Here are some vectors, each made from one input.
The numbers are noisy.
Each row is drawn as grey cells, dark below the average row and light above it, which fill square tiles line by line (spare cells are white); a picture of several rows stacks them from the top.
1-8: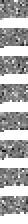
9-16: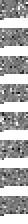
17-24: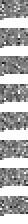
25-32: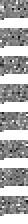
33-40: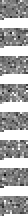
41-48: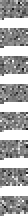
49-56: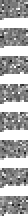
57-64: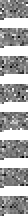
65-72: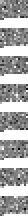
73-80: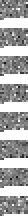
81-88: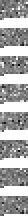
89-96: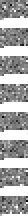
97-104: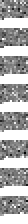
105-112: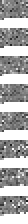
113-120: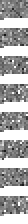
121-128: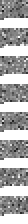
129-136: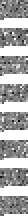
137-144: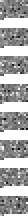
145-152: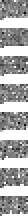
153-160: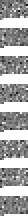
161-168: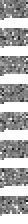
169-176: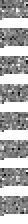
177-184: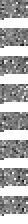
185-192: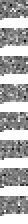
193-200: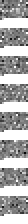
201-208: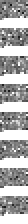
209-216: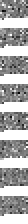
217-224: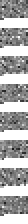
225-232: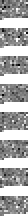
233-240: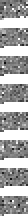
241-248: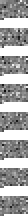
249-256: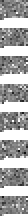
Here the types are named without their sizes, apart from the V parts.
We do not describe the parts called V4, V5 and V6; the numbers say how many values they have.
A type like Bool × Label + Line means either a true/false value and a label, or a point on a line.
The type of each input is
(Bool × Label + (Tree + V6) × V4) × V5.
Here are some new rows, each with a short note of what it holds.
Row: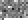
a node of a tree, a value of V4 and a value of V5
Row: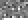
a label, a true/false value and a value of V5
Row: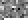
a node of a tree, a value of V4 and a value of V5
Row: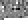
a value of V4, a value of V5 and a value of V6
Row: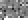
a node of a tree, a value of V4 and a value of V5
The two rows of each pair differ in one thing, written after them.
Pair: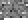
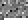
the value of V4
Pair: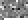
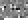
the node of the tree
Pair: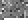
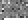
the value of V4
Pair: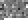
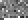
the value of V5
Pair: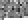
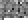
the node of the tree
